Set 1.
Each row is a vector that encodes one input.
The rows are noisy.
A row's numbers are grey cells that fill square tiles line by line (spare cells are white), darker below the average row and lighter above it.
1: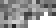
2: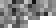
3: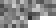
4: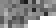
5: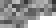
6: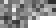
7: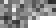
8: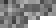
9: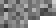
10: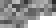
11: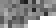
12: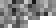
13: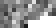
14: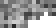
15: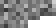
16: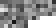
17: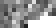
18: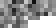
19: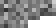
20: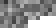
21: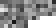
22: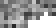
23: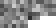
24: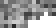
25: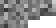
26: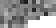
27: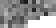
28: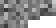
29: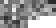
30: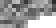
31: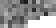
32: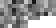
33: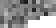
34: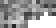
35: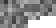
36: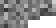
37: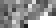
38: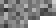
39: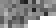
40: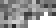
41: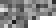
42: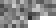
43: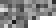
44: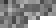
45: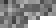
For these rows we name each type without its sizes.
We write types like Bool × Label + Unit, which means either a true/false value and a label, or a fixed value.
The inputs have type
Tree.
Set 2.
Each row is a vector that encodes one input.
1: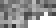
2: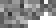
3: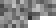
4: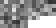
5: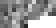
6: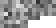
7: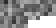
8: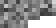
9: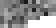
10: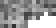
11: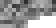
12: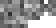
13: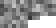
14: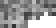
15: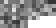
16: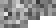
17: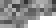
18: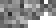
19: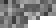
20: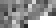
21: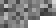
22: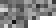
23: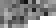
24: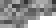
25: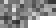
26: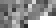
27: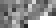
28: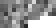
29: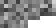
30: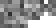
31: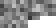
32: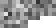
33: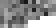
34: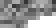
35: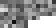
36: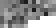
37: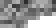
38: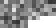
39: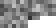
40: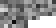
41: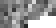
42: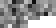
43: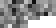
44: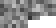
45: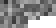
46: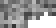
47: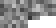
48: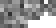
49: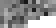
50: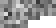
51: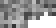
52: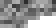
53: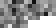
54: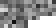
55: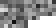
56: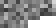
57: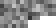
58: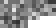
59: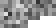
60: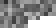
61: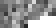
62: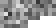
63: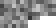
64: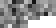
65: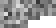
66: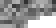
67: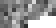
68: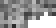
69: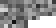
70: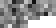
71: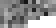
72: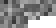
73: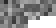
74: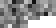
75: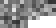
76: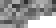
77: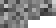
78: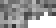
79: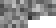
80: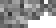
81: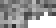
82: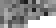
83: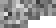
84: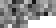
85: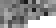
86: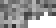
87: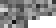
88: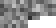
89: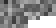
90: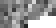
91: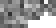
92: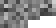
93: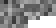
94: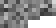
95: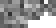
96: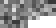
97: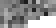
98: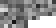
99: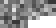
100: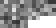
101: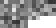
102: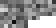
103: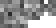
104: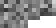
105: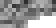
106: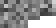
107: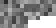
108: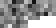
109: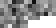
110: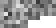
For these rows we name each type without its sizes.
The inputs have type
Tree.
